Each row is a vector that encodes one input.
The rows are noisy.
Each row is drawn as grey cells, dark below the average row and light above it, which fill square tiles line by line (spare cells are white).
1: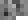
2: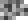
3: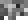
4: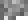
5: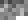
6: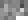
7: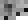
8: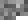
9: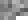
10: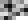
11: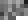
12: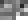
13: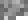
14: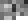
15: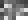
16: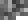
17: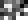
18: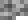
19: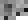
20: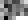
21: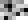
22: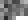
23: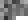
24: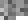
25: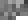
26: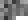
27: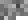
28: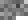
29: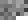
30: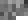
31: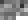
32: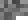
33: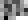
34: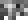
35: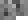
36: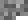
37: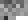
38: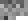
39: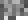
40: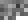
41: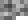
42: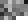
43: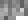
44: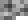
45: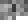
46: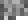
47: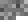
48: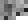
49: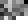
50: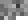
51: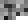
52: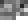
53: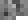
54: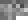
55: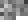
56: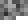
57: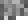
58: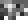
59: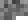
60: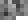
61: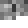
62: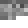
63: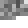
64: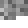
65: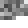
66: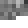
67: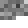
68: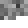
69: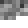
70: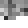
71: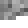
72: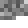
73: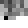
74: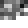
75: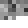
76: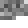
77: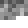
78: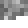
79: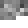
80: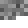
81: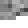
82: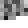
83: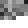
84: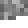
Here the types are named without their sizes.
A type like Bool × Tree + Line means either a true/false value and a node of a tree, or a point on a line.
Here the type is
Bool × Bool × Bool + Label.
